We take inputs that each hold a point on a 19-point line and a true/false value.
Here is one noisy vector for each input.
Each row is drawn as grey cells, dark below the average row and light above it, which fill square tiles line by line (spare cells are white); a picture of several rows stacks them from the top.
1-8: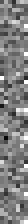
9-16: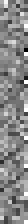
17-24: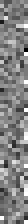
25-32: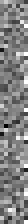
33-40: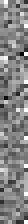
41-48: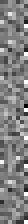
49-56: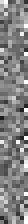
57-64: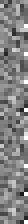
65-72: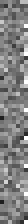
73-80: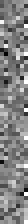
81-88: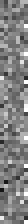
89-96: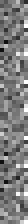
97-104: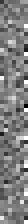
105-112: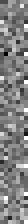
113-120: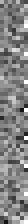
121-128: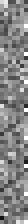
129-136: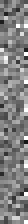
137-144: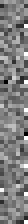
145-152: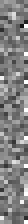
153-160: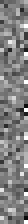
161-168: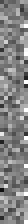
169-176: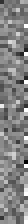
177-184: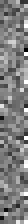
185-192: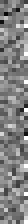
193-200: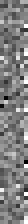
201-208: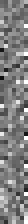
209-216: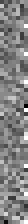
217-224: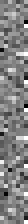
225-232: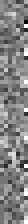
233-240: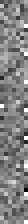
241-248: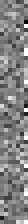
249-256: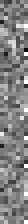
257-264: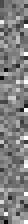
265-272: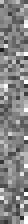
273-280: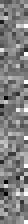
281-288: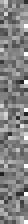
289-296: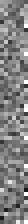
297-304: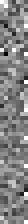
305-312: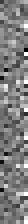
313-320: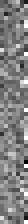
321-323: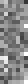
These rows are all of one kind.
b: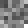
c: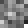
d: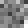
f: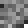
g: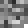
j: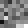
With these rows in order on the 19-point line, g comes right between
b and j.
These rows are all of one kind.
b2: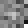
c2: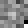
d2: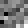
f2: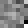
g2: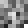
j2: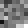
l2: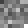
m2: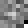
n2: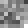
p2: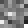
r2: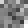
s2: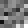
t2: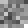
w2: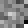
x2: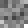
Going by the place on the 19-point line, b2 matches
c2, f2, m2 and w2.
